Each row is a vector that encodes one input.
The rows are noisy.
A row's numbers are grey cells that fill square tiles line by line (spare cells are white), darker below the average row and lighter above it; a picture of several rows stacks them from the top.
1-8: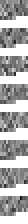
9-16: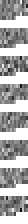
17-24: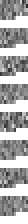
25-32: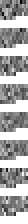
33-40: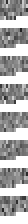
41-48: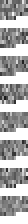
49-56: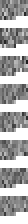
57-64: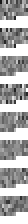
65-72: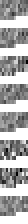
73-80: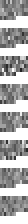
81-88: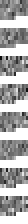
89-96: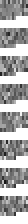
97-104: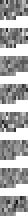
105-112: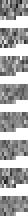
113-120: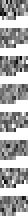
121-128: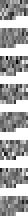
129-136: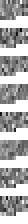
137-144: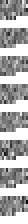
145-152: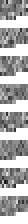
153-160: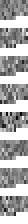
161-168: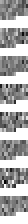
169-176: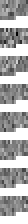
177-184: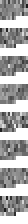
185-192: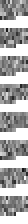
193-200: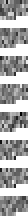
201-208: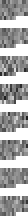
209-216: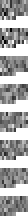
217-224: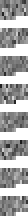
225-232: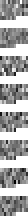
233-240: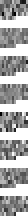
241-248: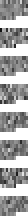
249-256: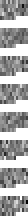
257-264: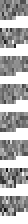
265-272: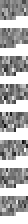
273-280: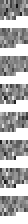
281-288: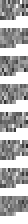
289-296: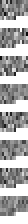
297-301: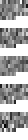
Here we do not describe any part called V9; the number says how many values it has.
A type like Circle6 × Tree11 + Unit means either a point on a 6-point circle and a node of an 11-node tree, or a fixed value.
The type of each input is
Bool × Tree7 + (Tree8 + Unit) × V9.
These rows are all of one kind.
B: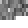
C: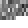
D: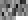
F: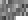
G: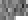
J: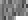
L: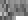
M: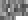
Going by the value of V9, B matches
G and M.
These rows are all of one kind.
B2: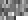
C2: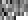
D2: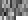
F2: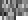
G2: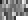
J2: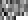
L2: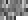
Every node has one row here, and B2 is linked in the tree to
L2.
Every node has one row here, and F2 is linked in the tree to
D2 and G2.
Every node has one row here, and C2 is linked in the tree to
J2.
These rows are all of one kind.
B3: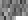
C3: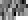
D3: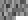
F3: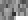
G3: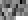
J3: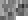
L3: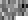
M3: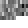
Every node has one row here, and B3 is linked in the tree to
G3 and M3.
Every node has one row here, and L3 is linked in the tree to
F3 and J3.
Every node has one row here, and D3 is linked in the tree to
C3.
